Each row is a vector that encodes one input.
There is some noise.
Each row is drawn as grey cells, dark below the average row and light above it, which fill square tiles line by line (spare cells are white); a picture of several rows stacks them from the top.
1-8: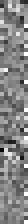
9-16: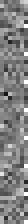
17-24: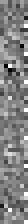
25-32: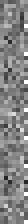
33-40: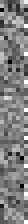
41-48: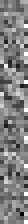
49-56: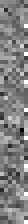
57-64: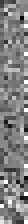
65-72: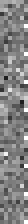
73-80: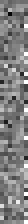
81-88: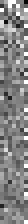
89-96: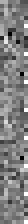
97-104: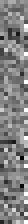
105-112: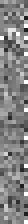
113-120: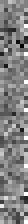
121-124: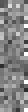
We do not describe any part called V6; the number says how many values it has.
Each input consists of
a point on a 5-point line, together with either a point on a 5-point line, or three true/false values and a value of V6.
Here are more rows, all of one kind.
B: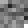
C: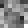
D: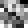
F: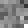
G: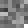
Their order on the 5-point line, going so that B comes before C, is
B, F, G, D, C.
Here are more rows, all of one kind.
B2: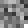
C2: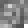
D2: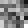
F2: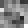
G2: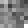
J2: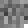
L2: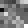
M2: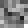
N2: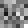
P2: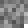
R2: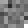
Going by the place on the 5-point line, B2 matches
J2 and N2.
